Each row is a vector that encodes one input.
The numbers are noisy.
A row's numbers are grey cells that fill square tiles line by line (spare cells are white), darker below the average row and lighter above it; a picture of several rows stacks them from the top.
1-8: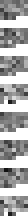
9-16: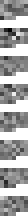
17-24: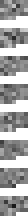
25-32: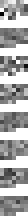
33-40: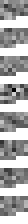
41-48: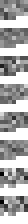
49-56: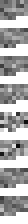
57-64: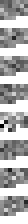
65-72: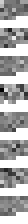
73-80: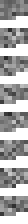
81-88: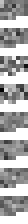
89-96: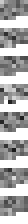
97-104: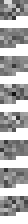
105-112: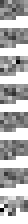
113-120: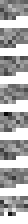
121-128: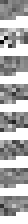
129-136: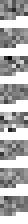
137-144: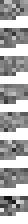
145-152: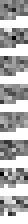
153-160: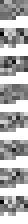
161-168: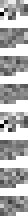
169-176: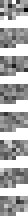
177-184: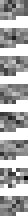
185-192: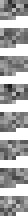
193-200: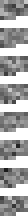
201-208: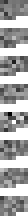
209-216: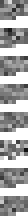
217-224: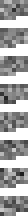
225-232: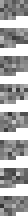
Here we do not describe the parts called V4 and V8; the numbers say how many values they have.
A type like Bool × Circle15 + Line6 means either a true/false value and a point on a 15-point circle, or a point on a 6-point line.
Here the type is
Tree11 × (Tree11 + V8) + V4.
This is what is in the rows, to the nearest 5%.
About 90% of them hold a node of an 11-node tree, together with either a node of an 11-node tree, or a value of V8. The rest hold a value of V4.
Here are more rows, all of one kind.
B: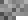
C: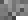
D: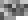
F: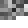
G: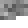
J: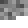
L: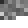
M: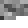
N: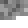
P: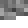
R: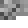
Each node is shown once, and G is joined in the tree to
D.
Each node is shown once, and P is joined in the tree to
D and N.
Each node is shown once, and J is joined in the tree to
L.
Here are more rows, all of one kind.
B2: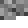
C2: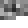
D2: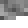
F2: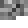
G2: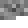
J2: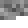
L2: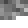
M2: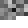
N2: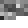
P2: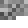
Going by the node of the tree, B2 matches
D2, G2, J2 and M2.
